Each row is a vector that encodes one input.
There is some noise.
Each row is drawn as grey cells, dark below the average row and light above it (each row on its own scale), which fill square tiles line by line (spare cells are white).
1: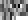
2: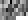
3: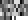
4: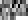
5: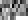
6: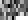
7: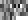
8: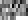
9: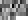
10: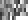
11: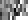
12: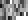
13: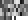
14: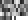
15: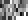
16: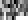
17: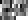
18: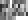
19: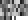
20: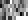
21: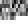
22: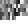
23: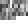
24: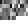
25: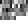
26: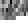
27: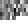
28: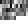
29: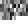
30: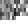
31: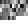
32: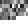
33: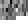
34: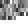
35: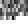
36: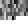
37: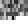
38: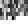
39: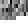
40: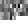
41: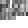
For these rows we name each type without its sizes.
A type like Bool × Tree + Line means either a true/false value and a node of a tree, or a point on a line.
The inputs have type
Bool × Circle.
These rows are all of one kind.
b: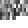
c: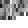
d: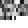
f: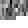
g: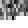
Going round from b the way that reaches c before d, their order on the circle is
b, c, d, f, g.
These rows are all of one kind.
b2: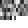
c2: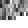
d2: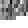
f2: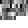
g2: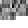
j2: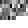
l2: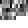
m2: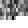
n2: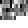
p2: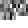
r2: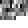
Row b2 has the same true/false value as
c2, g2 and p2.
